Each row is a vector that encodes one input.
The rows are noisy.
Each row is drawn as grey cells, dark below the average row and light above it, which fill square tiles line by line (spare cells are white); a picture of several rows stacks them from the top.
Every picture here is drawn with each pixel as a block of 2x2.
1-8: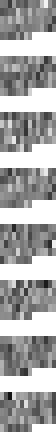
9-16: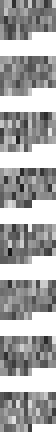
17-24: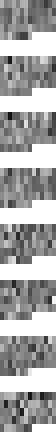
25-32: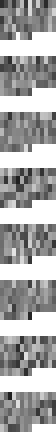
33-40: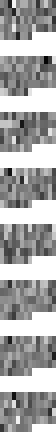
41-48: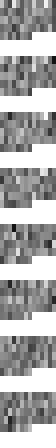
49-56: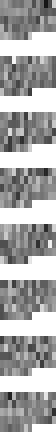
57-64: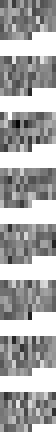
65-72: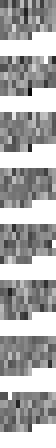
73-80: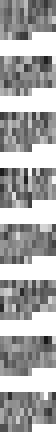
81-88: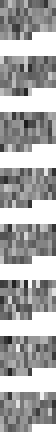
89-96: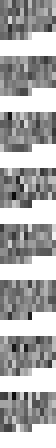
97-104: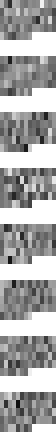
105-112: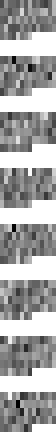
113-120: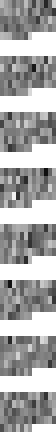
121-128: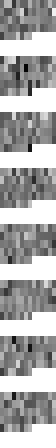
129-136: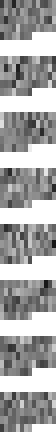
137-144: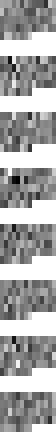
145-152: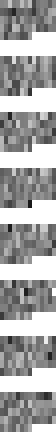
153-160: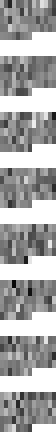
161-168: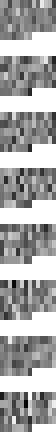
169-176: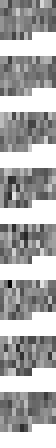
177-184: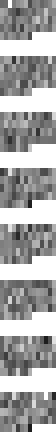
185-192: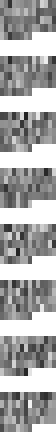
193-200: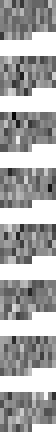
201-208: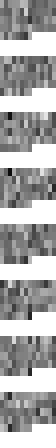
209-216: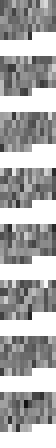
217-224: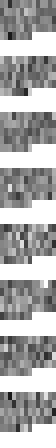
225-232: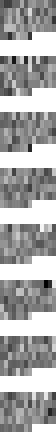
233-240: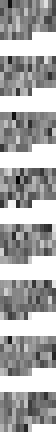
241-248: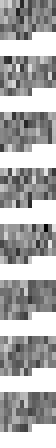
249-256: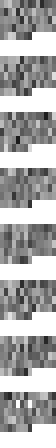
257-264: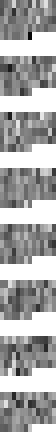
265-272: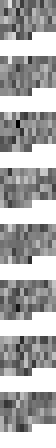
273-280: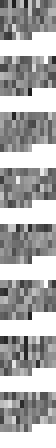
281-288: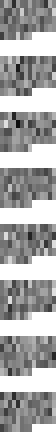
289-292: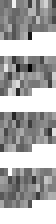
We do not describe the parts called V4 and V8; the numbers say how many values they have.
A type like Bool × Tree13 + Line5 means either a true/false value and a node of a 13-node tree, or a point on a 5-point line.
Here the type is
(Bool × V4 + Line6) × Line6 × V8.
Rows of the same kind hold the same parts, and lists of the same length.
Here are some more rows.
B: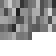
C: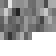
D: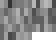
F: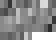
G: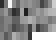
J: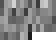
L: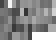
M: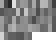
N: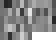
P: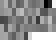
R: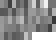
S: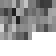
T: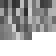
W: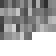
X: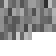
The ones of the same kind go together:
B, C, G, L, P, S, T, W, X
D, F, J, M, N, R

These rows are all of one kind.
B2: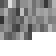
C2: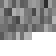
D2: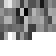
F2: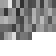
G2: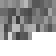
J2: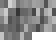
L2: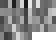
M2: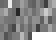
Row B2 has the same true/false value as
C2 and D2.
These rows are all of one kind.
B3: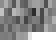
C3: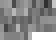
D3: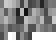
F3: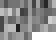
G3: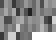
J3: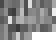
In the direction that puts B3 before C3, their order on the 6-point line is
F3, B3, C3, J3, G3, D3.
